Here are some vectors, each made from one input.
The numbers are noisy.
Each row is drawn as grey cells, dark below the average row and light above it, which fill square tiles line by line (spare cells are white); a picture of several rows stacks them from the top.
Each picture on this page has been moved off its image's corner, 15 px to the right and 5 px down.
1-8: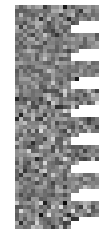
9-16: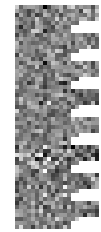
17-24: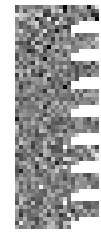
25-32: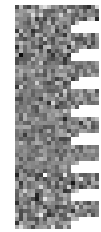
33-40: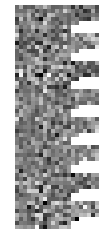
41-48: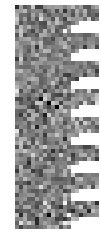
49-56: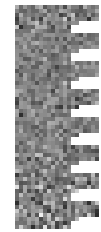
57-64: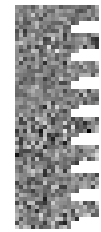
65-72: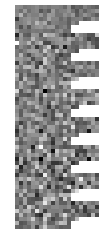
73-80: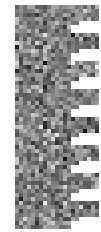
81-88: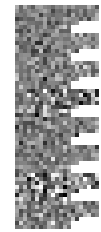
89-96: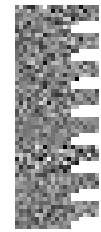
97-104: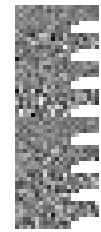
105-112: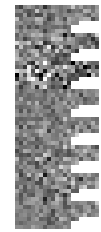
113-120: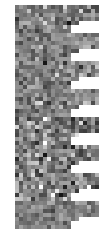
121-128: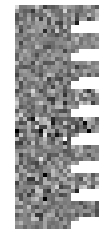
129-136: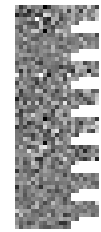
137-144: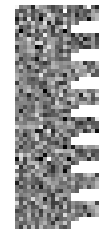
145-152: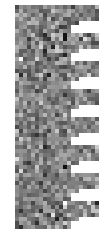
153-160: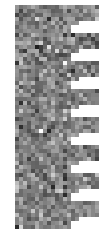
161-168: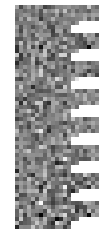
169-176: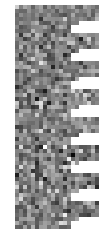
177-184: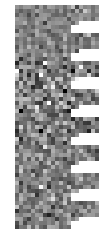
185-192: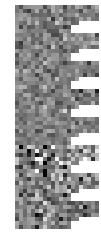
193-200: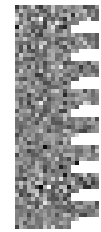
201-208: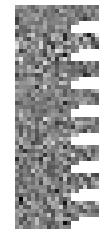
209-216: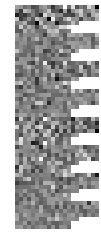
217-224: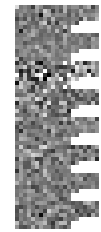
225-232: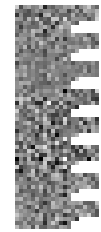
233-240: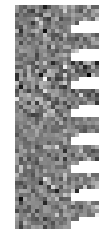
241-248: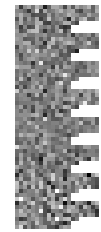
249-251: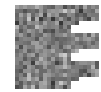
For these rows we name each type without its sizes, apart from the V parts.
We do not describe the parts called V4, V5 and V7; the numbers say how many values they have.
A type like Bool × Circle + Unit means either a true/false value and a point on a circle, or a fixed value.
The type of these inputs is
(Bool × Bool × Bool + V7) × (Tree + V4) × V5 + Line.
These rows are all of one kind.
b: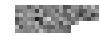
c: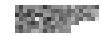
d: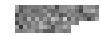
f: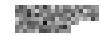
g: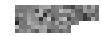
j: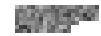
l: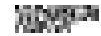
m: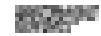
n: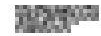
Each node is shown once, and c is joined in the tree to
d.
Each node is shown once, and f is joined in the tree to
j and l.
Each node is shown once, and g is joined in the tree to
d.
